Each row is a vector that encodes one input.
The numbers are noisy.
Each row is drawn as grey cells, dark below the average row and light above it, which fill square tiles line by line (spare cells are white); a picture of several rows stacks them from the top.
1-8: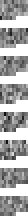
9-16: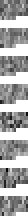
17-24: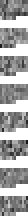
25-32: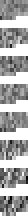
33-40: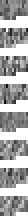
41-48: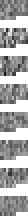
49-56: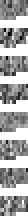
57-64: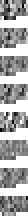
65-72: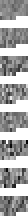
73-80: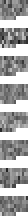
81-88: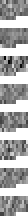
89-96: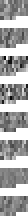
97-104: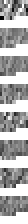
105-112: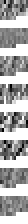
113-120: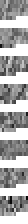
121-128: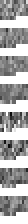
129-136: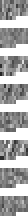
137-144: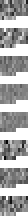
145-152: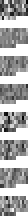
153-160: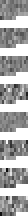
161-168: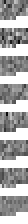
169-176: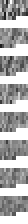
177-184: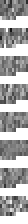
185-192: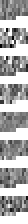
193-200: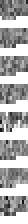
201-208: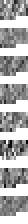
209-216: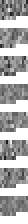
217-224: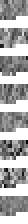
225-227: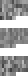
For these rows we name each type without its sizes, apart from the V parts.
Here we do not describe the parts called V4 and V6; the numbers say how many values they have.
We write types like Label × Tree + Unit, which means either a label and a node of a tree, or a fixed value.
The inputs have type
(Bool × Bool × Bool + Unit) × (Tree × V6 + V4).
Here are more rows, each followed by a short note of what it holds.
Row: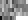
a node of a tree and a value of V6
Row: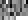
a node of a tree and a value of V6
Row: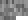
a value of V4
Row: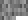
a value of V4
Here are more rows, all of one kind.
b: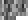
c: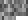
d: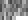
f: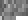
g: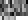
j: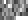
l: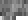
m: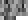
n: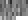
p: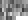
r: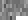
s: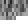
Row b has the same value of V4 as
l, n, r and s.
